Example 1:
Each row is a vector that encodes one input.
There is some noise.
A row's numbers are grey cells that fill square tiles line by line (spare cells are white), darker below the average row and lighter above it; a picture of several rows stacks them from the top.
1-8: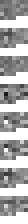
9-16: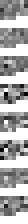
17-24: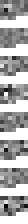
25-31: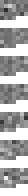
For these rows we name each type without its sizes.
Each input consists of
a point on a line.
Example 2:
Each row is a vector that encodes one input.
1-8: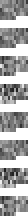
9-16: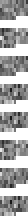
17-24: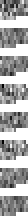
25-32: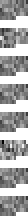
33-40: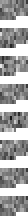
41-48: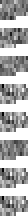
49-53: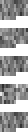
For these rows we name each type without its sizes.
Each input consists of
a point on a line.
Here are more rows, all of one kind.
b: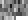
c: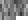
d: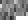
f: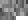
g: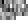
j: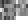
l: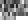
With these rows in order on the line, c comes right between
b and f.
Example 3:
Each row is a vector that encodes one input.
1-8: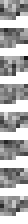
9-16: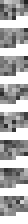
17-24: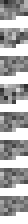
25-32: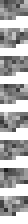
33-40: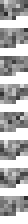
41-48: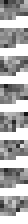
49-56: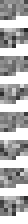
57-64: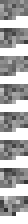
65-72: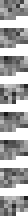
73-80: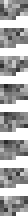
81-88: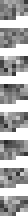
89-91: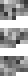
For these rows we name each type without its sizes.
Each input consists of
a point on a line.
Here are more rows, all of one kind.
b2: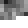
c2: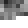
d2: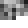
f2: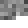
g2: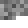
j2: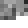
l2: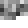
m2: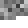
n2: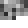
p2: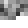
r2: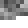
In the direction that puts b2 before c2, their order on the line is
l2, p2, n2, d2, j2, f2, g2, b2, c2, r2, m2.
